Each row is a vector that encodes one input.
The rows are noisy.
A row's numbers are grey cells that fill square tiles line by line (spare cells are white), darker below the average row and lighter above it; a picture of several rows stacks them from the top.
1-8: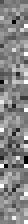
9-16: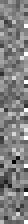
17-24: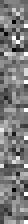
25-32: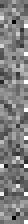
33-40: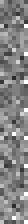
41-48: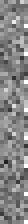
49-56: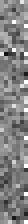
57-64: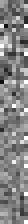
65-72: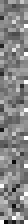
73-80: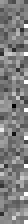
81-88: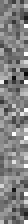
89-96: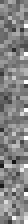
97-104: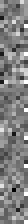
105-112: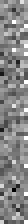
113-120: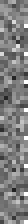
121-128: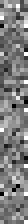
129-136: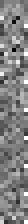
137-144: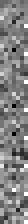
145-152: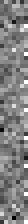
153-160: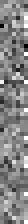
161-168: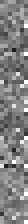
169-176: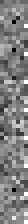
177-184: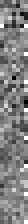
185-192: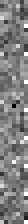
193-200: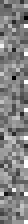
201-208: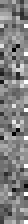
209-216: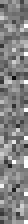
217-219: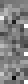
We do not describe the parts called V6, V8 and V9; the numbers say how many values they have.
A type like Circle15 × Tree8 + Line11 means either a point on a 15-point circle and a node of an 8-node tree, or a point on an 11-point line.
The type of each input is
Bool × Circle5 × Line5 × V6 × V8 × V9.
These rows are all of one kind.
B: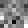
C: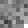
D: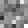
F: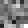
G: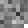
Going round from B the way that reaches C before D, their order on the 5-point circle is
B, C, D, G, F.
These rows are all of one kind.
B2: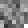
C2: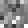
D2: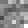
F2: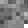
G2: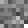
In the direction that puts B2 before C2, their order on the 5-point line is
F2, B2, D2, G2, C2.
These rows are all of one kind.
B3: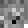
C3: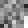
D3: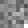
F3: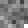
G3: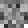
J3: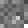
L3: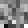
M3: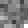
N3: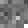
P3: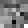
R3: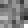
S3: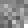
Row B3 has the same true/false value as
F3, G3, L3 and S3.
